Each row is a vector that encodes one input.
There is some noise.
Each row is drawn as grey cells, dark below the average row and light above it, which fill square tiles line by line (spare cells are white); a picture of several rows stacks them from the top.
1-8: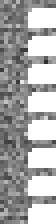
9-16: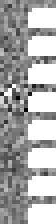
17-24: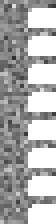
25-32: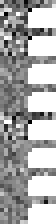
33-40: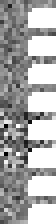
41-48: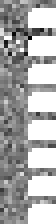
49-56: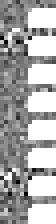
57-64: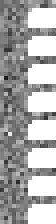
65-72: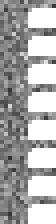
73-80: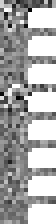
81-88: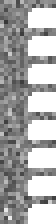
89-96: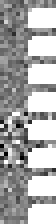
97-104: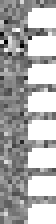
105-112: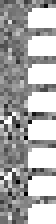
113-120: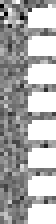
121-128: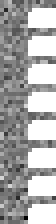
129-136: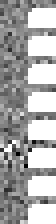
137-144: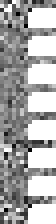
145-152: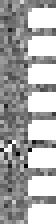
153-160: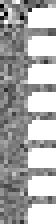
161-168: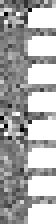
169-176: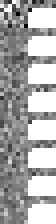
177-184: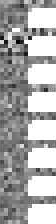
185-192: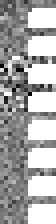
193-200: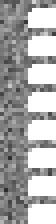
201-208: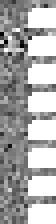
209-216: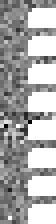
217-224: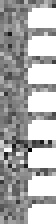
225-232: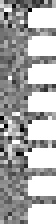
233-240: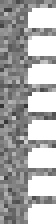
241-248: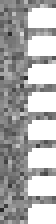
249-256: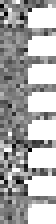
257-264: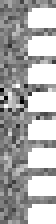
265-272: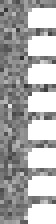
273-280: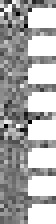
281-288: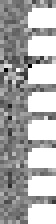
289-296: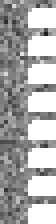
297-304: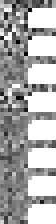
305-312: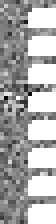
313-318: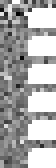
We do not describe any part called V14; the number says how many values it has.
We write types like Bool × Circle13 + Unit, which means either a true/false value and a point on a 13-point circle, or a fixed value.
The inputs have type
Bool × Bool × Bool × V14 + Circle5.
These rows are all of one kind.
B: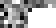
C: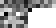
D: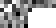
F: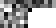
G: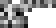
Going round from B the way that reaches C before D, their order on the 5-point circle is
B, C, F, D, G.
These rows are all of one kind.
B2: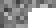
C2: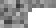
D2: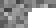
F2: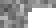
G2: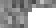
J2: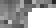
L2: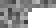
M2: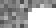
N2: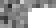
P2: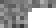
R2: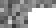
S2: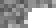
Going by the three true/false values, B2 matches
D2, G2 and R2.
